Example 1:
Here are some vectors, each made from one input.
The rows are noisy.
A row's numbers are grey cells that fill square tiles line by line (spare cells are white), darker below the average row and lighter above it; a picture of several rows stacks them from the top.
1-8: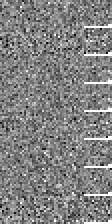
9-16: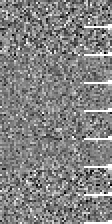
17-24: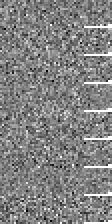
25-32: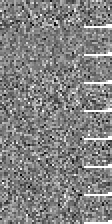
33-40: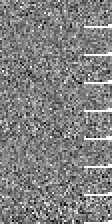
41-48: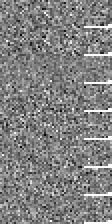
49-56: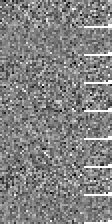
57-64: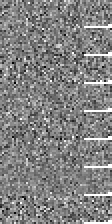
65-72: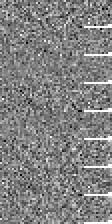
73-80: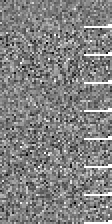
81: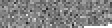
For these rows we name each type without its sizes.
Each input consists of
either a point on a circle, or a point on a line.
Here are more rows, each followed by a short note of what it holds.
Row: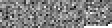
a point on a circle
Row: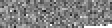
a point on a line
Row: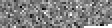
a point on a circle
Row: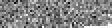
a point on a line
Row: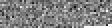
a point on a circle
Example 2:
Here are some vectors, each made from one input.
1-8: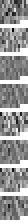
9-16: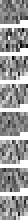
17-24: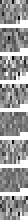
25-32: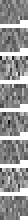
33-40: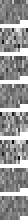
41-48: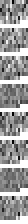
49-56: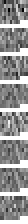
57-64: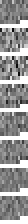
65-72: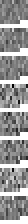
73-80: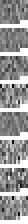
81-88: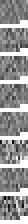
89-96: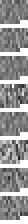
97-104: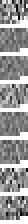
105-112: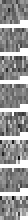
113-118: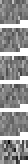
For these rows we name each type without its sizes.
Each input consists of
either a point on a circle, or a fixed value, or three true/false values.
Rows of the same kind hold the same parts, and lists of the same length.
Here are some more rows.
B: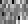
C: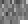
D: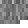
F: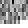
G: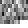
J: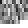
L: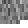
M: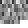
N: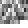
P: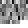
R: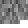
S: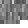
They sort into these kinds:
B, F, G, J, M, N, P
C, D, R, S
L

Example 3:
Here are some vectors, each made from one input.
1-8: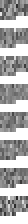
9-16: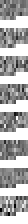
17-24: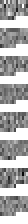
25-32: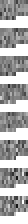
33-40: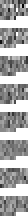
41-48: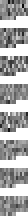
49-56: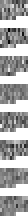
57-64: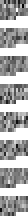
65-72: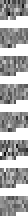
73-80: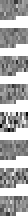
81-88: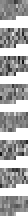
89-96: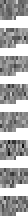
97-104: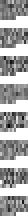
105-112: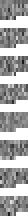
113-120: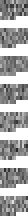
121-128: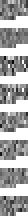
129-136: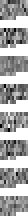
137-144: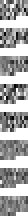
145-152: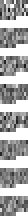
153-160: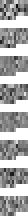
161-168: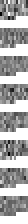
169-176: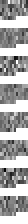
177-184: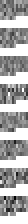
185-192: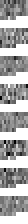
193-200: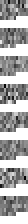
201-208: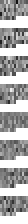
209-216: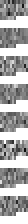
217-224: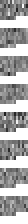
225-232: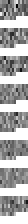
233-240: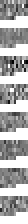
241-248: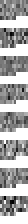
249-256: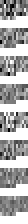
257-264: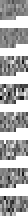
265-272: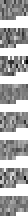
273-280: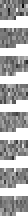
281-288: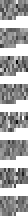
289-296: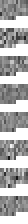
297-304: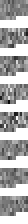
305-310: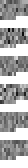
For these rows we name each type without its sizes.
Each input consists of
a list of points on a line.
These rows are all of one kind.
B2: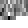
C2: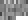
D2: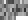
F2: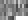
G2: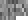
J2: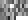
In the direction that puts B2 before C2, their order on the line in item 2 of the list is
B2, J2, C2, F2, G2, D2.
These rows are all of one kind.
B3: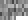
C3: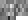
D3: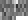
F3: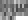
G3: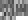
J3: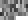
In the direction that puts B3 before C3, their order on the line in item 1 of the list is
J3, B3, G3, F3, D3, C3.
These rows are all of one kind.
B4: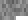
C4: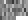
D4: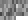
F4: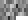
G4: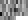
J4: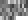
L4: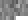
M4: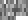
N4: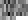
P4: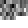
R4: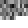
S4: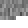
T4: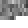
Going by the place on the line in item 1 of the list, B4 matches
C4 and L4.
